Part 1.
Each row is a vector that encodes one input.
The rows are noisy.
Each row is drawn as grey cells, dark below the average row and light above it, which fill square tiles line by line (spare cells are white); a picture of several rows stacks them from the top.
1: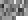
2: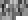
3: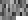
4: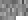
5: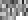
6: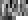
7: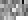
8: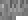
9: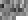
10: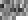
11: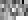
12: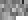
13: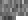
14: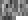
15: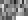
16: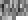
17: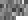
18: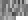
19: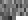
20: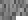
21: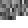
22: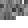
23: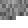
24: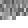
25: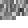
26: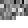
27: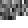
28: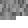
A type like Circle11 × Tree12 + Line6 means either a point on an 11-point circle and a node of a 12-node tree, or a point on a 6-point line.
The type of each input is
Line6.
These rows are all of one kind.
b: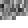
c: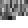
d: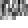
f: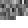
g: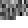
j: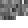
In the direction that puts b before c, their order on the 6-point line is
d, b, j, g, f, c.
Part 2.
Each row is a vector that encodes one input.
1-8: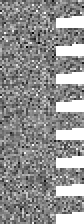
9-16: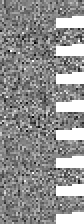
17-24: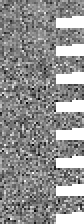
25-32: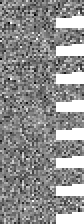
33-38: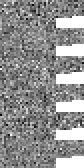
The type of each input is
Tree8.
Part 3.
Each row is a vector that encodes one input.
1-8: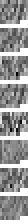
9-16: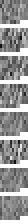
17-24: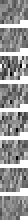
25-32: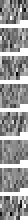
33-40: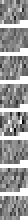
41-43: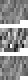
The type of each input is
Tree7.
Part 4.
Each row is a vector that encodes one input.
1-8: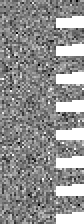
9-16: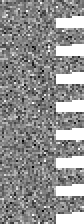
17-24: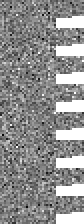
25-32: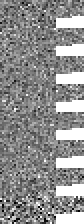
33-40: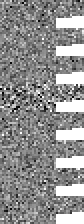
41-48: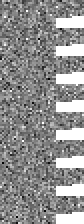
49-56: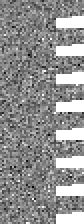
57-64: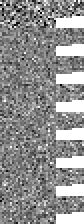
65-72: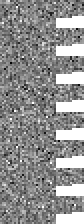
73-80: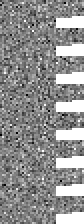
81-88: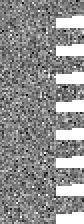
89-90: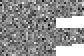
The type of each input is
Tree12 + Unit.
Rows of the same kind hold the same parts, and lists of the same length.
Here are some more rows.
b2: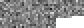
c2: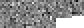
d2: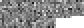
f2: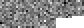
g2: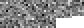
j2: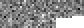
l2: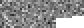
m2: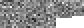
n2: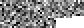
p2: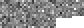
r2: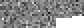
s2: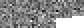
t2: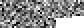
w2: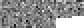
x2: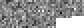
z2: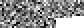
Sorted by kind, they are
b2, c2, d2, f2, g2, j2, l2, m2, p2, r2, s2, w2, x2
n2, t2, z2

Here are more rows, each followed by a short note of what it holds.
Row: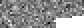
a node of a 12-node tree
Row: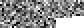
a fixed value
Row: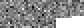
a node of a 12-node tree
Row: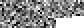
a fixed value
